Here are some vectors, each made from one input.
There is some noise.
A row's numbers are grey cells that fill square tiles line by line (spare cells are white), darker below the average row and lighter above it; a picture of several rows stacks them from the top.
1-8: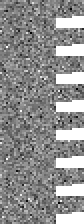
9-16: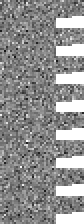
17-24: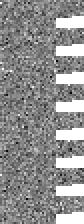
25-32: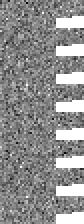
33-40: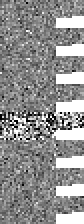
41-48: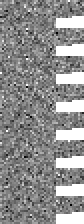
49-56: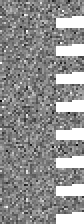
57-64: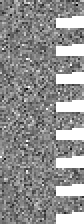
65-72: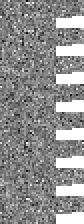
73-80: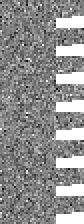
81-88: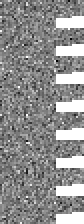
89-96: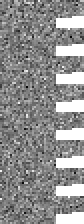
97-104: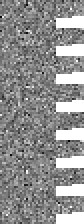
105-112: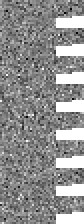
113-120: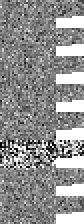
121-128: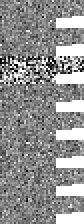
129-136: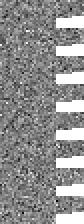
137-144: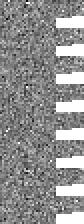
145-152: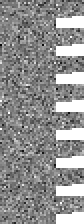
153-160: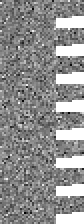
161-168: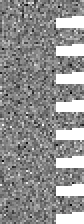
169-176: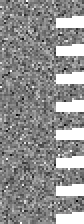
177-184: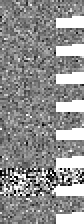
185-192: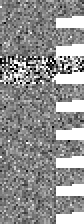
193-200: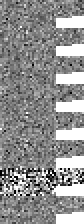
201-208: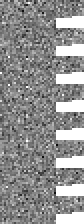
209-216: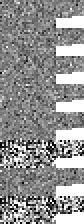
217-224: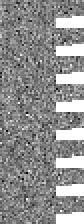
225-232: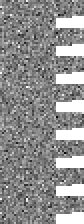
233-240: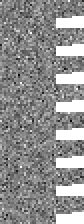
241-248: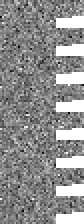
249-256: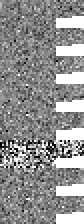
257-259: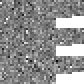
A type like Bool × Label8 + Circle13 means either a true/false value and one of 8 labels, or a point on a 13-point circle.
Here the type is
Circle6 × Circle9 × Circle9 × Circle9 + Unit.
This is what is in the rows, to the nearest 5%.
About 95% of them hold a point on a 6-point circle and a point on each of three 9-point circles. The rest hold a fixed value.
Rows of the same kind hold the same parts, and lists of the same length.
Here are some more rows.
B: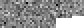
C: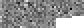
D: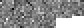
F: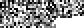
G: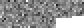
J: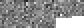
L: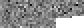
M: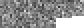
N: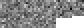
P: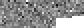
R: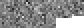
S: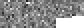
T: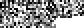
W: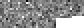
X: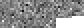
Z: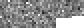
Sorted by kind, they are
B, C, D, G, J, L, M, N, P, R, S, W, X, Z
F, T

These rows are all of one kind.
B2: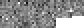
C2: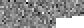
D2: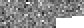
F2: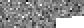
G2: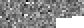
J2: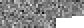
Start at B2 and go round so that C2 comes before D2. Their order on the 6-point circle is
B2, C2, J2, G2, D2, F2.
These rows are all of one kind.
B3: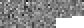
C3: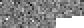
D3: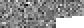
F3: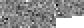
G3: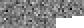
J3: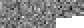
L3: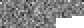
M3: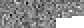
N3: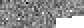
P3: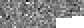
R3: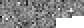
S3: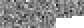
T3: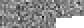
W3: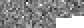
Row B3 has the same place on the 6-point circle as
M3, N3 and T3.
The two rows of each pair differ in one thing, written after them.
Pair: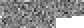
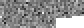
the place on the 6-point circle
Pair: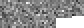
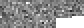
the place on the 6-point circle
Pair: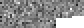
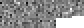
the place on the 6-point circle
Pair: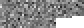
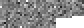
the place on the 6-point circle
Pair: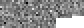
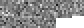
the place on the 6-point circle
